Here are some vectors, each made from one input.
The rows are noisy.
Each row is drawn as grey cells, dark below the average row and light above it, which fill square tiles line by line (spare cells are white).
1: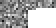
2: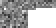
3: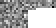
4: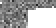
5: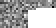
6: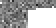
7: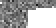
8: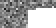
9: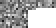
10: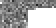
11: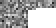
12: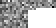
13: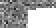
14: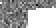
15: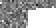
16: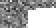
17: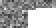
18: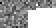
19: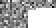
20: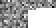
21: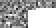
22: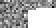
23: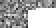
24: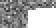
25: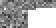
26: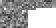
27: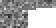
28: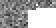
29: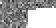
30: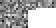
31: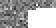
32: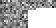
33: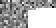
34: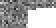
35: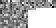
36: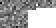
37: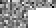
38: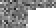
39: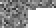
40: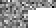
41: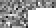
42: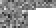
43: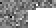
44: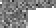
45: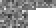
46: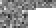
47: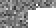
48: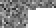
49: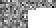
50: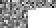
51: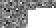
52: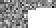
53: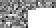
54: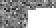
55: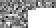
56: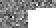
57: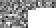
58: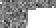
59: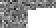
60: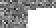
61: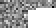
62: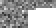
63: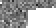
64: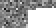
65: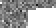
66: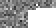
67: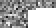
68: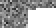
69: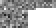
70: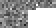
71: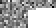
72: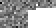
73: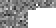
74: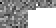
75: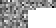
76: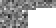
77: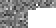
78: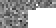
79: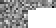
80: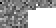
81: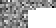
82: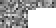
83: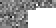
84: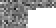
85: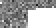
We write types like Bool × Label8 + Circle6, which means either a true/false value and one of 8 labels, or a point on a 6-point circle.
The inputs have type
Bool × (Label5 + Line4) + Line5.
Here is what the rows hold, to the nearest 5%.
About 35% of them hold a point on a 5-point line. The rest hold a true/false value, together with either one of 5 labels, or a point on a 4-point line.
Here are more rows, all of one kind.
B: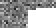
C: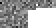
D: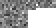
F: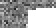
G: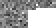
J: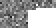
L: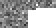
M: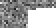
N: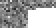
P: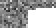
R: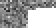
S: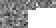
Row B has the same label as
F and M.
